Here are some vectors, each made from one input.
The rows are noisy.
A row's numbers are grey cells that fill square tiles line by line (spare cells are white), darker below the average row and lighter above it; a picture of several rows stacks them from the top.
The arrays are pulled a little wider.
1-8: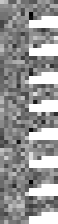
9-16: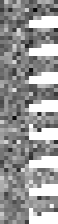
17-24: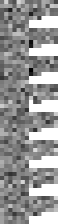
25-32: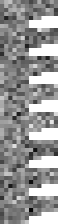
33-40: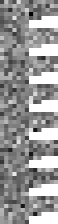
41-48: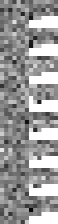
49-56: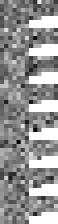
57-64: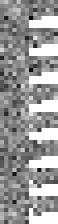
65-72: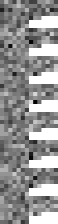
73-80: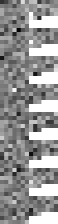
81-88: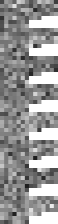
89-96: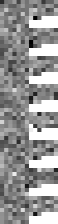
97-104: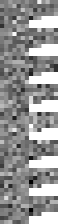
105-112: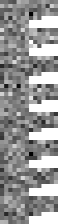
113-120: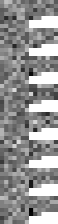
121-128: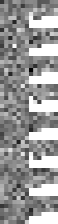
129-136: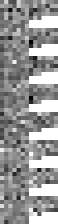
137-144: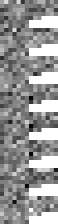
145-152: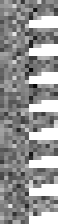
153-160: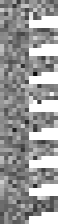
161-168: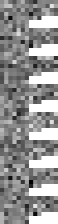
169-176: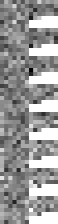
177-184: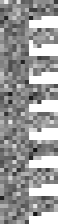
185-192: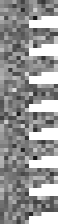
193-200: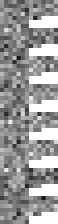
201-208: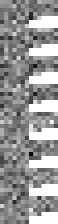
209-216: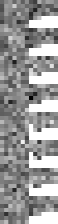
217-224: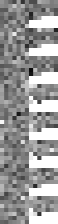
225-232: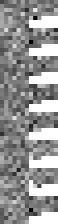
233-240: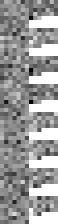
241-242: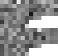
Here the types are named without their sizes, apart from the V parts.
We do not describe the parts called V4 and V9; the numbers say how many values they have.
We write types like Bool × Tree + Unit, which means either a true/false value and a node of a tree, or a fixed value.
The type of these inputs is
(Bool × Circle + Tree) × List(V4) × V9.
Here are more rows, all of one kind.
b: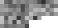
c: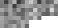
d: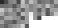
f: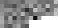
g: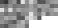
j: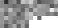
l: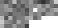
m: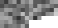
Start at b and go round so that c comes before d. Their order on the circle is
b, l, c, f, d, m, g, j.
